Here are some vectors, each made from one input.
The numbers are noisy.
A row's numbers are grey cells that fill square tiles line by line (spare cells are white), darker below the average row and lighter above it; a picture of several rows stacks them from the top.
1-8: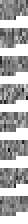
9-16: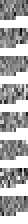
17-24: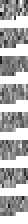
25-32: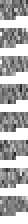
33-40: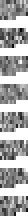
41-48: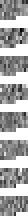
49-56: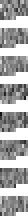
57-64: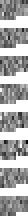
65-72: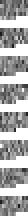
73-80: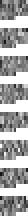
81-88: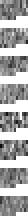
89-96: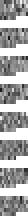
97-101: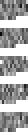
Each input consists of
a node of each of two 7-node trees, together with either a fixed value, or a node of an 8-node tree.
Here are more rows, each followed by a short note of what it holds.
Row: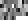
a node of each of two 7-node trees and a node of an 8-node tree
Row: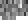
a node of each of two 7-node trees and a node of an 8-node tree
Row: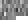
a node of each of two 7-node trees
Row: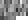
a node of each of two 7-node trees
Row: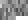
a node of each of two 7-node trees
